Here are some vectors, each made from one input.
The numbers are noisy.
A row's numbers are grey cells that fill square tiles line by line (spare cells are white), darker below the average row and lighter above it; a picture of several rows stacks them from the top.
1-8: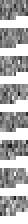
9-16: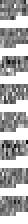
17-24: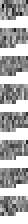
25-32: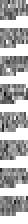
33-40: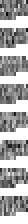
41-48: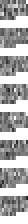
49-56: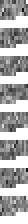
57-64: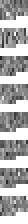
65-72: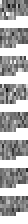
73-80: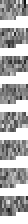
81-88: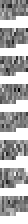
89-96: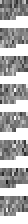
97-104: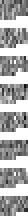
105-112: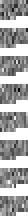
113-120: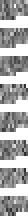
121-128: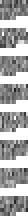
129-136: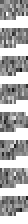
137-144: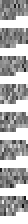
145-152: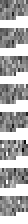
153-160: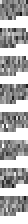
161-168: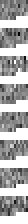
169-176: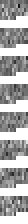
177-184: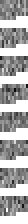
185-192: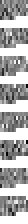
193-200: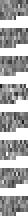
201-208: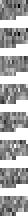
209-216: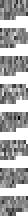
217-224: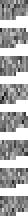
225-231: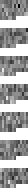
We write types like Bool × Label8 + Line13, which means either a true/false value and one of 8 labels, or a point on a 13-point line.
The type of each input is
(Bool × Bool × Bool + Label10) × Label10.
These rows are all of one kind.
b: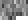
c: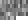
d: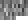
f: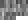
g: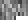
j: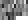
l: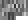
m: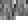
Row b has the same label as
j and l.
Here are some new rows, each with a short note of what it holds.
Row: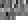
one of 10 labels and three true/false values
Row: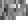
two labels (each one of 10)
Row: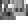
two labels (each one of 10)
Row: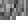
one of 10 labels and three true/false values
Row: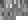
one of 10 labels and three true/false values
